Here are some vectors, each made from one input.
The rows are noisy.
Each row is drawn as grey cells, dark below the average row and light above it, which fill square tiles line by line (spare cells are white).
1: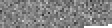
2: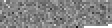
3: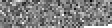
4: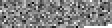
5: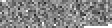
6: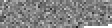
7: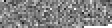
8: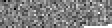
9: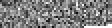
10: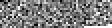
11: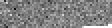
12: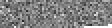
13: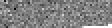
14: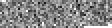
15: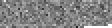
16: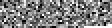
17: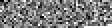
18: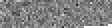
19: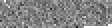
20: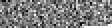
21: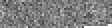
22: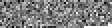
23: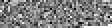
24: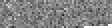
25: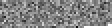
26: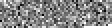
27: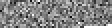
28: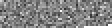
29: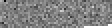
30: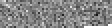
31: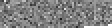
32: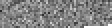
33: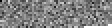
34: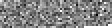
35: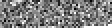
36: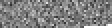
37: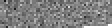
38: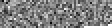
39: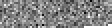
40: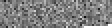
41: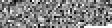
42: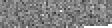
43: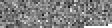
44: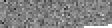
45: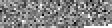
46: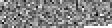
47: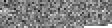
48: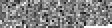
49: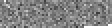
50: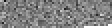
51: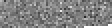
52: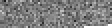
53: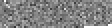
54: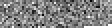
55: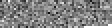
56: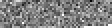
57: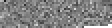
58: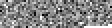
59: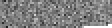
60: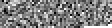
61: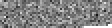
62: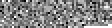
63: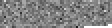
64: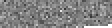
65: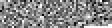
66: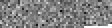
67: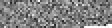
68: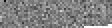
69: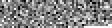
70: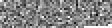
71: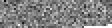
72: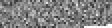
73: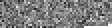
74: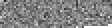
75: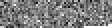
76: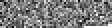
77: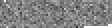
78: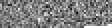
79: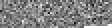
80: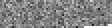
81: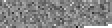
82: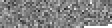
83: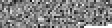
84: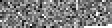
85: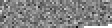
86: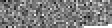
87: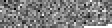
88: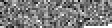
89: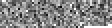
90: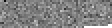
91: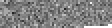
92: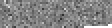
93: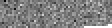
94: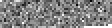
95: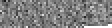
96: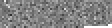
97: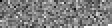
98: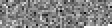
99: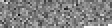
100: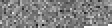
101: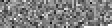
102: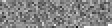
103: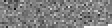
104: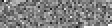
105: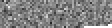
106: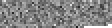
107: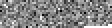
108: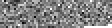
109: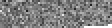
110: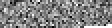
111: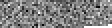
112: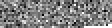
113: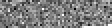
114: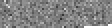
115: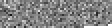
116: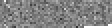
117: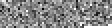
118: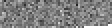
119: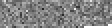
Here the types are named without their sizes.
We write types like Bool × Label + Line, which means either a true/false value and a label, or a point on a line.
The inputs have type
List(Line) + Tree.
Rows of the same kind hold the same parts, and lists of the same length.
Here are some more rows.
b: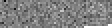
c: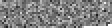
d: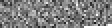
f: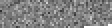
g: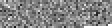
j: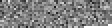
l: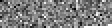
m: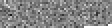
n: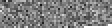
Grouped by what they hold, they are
b, c, n
d, f
g, m
j, l

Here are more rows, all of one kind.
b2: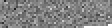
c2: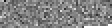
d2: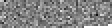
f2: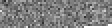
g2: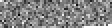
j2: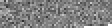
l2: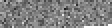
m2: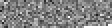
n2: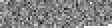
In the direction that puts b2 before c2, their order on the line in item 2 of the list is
m2, b2, g2, l2, d2, c2, f2, j2, n2.
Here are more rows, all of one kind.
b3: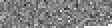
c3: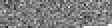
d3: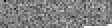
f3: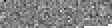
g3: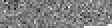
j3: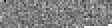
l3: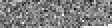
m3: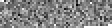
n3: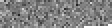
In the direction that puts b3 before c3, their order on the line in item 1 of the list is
d3, j3, f3, b3, g3, c3, n3, m3, l3.
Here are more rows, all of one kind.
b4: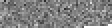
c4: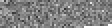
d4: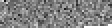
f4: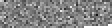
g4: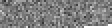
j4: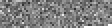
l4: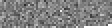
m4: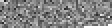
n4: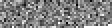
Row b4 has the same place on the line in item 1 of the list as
d4, g4 and n4.
